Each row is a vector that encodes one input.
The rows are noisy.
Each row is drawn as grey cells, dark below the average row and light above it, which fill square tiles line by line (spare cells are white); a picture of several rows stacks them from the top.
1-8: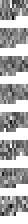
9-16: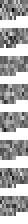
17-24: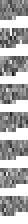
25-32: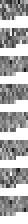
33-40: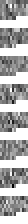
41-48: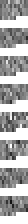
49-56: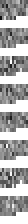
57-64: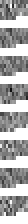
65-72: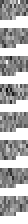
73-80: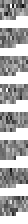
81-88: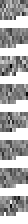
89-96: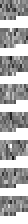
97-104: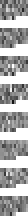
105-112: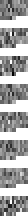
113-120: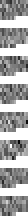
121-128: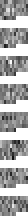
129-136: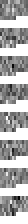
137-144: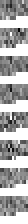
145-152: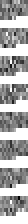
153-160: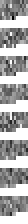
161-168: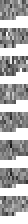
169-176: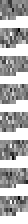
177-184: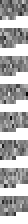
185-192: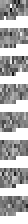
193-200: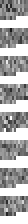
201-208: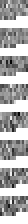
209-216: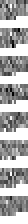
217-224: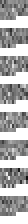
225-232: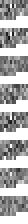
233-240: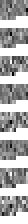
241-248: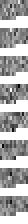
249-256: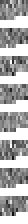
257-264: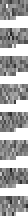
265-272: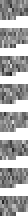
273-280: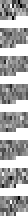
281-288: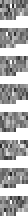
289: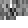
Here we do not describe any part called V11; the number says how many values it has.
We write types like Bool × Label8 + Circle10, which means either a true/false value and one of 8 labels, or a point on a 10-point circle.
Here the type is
(Line10 + V11) × V11 + List2(Circle6).
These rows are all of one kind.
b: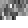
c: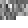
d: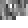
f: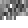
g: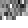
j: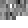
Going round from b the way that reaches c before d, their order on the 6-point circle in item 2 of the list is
b, c, f, g, j, d.
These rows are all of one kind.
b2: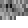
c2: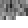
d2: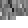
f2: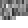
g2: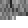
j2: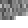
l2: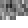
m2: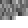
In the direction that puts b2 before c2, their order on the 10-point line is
j2, m2, g2, f2, d2, b2, l2, c2.
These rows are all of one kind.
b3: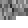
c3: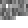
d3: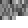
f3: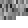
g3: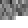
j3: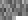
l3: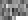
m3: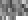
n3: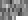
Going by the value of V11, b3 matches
f3 and m3.
